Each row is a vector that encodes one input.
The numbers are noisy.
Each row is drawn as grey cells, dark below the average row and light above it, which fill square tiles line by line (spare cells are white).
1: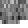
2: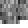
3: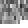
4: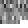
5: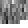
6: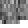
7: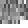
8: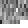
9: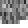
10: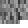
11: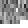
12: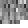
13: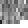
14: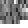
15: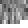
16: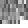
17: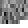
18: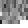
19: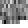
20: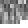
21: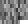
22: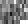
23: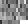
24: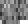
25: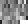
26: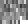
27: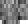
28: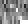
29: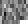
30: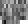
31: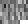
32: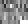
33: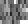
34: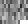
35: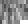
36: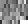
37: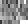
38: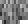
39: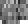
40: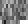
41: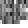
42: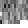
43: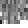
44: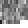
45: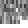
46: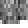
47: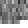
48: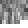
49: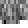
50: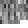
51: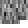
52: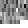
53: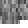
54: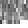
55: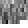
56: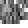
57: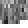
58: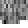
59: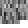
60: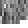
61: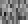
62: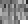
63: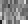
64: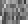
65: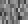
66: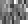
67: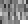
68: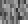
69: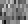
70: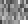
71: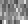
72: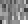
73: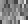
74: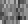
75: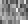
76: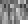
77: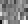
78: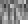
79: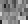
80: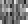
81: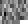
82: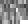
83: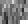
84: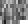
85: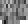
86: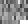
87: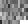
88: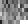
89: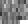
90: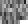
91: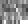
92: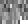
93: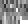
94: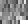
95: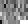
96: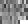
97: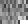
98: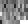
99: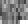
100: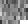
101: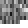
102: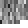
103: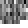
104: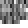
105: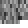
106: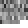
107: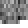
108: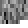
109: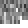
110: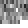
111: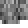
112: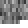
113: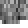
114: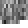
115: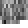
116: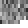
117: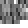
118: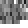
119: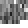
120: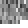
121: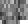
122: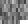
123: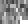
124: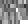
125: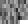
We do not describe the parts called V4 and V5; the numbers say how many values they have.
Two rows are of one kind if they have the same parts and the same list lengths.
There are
2 kinds of row.
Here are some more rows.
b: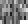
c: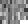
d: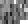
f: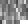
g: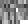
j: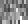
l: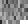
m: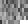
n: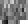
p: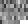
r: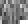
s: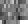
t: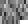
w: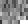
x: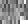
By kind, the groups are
b, d, n, r, s, t
c, f, g, j, l, m, p, w, x

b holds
one of 6 labels and a value of V4.
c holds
a point on a 6-point circle and a value of V5.
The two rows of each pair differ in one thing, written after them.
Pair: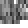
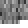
the value of V4
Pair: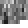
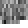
the label
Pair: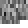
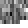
the value of V4
